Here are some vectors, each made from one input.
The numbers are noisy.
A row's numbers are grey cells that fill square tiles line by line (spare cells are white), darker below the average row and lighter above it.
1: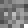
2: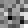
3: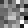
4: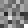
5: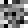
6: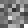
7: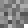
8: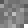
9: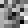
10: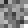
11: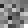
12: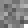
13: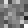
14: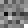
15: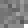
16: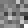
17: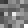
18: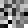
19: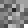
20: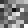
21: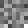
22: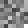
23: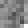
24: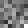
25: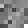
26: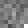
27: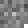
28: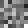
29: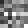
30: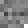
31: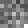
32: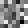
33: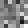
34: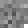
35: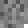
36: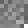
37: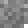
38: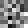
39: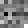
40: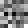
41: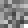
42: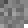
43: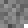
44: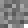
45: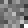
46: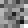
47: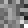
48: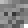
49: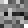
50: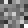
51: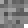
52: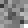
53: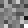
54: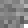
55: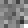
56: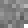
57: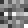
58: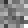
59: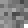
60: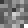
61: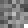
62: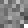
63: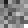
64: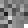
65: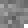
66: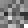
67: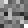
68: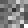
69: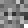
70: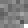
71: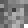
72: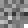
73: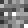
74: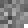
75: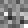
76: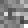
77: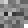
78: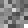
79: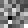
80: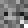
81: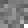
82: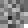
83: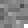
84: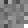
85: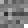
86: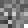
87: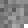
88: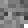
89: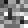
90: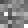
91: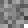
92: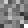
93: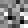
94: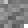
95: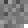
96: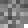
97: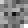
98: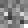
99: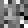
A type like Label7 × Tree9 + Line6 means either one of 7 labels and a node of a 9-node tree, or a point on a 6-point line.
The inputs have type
Label11 × Line5 × Line6.
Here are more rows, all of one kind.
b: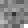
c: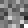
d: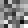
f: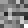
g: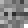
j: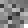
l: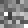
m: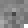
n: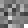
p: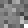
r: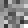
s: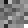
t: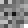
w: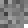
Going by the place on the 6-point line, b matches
d, f, g and m.
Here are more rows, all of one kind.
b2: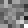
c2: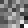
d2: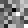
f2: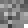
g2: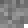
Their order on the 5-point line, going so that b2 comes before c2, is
g2, b2, d2, f2, c2.
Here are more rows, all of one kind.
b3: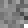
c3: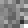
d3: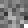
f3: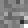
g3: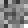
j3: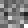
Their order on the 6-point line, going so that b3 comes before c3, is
j3, b3, f3, g3, c3, d3.
